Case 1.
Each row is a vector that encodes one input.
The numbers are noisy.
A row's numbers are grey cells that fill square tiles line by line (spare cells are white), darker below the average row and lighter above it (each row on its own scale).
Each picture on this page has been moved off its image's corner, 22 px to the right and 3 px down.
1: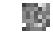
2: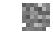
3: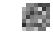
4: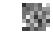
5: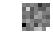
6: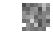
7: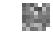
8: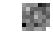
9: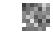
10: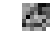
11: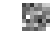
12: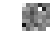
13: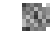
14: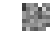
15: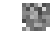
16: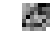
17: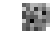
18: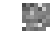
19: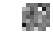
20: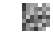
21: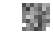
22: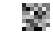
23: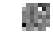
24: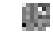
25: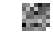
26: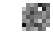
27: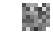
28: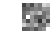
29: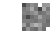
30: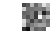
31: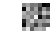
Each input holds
a point on a 5-point line.
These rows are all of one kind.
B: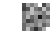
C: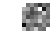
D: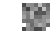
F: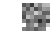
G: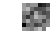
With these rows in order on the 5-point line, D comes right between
B and F.
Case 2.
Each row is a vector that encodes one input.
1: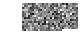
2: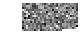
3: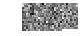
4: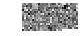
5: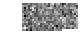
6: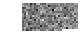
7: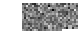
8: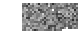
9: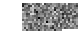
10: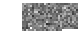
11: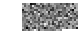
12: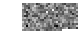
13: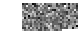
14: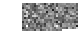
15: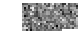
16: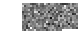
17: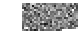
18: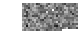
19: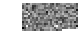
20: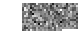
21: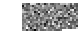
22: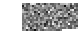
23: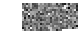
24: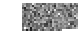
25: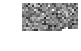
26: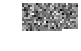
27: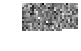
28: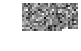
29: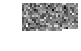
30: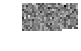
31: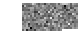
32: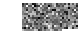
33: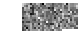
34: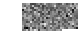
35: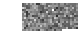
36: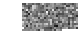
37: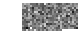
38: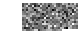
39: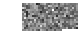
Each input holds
three true/false values.
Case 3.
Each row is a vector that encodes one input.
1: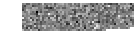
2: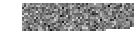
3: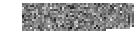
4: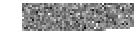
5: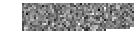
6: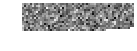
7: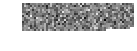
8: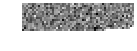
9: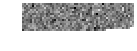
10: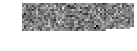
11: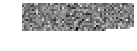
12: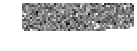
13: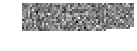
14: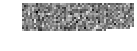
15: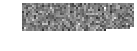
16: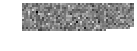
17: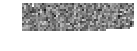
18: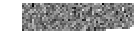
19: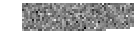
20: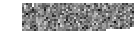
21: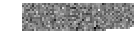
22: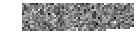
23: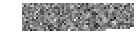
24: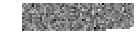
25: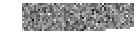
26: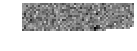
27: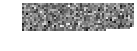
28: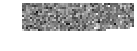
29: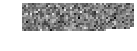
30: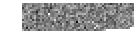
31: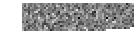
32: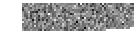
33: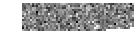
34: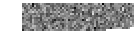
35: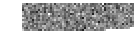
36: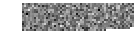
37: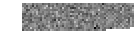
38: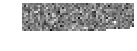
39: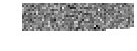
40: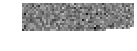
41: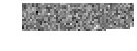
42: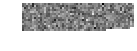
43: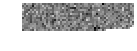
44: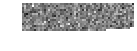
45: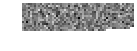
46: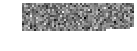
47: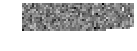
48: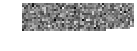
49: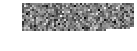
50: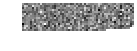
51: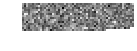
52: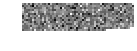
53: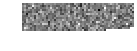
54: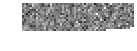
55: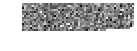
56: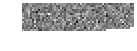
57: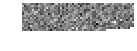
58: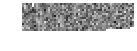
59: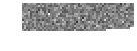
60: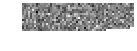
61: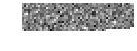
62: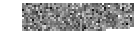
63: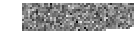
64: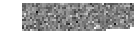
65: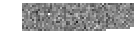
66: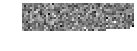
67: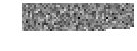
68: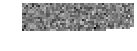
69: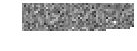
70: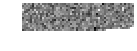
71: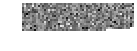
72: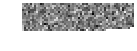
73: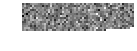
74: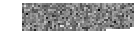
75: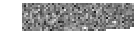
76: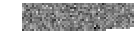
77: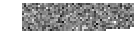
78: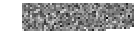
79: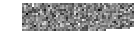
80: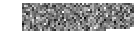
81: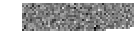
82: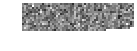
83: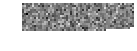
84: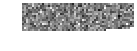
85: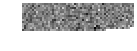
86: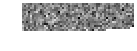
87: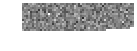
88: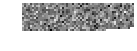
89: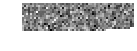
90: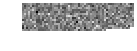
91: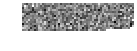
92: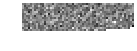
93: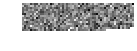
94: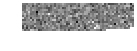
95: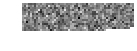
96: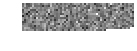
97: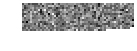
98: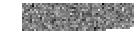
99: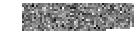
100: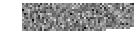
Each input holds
one of 4 labels.
